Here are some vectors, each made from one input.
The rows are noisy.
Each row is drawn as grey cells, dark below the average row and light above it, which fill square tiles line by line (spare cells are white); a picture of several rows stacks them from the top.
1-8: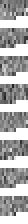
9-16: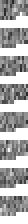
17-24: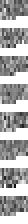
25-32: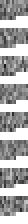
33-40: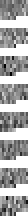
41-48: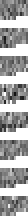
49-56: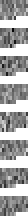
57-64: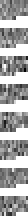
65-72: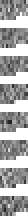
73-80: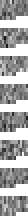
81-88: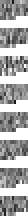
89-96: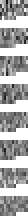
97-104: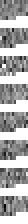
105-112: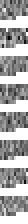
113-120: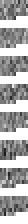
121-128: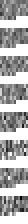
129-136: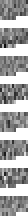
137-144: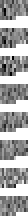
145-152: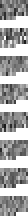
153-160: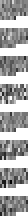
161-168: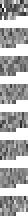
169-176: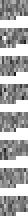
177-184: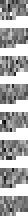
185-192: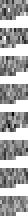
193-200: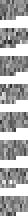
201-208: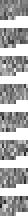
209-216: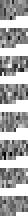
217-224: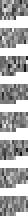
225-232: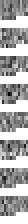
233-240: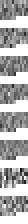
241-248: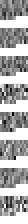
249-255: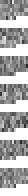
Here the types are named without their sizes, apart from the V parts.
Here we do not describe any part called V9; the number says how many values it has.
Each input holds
a list of items, each a true/false value and a value of V9.
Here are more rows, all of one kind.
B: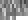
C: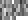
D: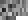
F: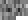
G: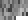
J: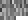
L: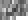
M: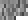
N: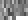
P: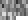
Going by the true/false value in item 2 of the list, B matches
C, F, J and L.
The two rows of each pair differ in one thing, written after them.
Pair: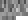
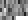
the true/false value in item 1 of the list
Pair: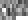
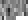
the true/false value in item 2 of the list
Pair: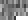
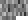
the value of V9 in item 1 of the list
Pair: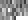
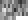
the value of V9 in item 2 of the list
